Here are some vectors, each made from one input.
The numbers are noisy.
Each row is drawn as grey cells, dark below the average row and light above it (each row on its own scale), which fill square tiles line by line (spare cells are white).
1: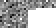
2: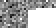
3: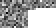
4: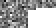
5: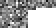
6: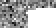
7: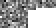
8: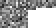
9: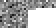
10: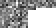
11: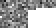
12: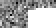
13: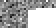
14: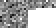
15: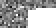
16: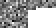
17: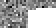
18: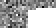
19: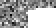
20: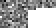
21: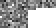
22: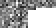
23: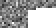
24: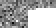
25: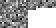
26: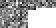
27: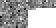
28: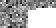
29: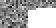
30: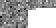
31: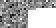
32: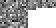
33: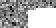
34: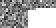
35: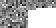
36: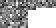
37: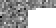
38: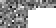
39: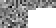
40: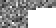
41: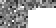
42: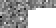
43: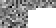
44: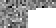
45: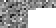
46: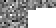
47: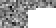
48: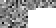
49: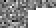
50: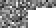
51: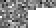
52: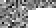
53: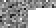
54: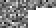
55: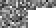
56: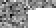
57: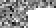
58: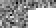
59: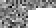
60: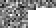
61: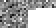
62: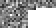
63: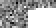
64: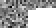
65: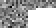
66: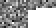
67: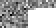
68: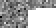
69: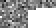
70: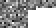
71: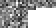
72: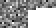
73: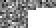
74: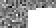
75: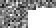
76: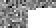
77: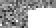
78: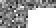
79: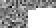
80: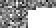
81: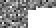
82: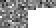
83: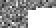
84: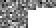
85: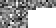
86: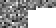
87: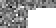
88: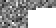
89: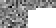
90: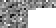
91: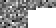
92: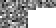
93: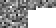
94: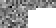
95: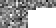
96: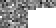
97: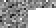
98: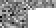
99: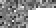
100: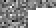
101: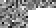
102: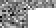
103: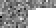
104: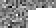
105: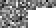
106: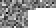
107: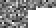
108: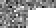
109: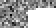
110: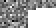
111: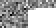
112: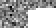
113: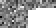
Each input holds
either a point on a 9-point line, or a list of up to two points on a 5-point line.
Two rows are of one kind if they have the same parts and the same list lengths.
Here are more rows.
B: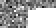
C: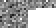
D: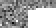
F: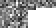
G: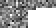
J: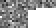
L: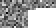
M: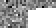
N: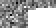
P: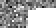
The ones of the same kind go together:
B, D, M, N, P
C
F, G, J
L

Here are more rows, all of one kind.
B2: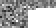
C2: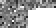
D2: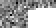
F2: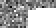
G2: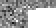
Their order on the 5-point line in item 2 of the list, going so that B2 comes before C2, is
F2, G2, B2, D2, C2.
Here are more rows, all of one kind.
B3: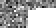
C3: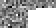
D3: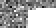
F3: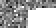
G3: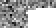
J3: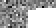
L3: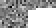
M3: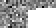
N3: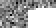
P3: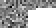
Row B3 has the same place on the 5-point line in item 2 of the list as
D3, G3, J3 and M3.
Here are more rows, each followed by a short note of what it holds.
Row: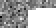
a list of one item
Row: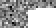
a list of two items
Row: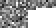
a point on a 9-point line
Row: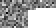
the empty list
